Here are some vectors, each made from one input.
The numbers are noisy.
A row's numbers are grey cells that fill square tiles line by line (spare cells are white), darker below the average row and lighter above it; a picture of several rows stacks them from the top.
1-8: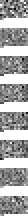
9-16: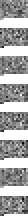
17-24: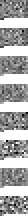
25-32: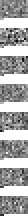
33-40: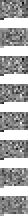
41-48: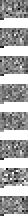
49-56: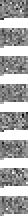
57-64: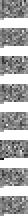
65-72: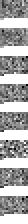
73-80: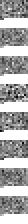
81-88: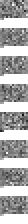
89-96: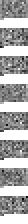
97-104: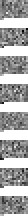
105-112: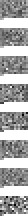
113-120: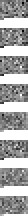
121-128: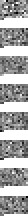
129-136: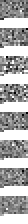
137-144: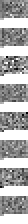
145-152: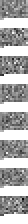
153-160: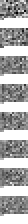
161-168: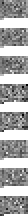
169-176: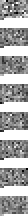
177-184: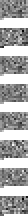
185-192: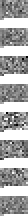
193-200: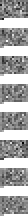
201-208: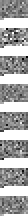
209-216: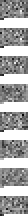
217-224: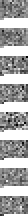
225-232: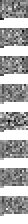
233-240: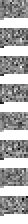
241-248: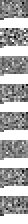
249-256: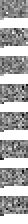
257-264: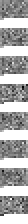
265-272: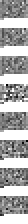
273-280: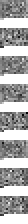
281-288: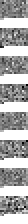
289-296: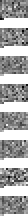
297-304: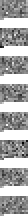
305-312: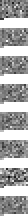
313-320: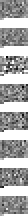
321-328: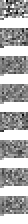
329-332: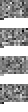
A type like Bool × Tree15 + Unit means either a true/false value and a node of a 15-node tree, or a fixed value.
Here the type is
Line5 + Line8 × (Tree11 + Unit) + List2(Circle11).
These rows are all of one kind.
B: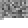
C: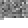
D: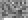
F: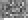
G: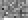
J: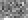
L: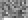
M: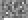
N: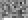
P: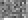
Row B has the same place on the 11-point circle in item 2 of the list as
C, G and J.
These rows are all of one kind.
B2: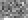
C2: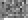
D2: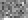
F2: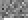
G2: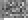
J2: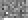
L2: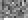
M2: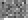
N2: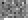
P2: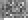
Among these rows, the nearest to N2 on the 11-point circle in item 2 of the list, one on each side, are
D2 and P2.
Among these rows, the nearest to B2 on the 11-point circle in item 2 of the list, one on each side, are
F2 and G2.
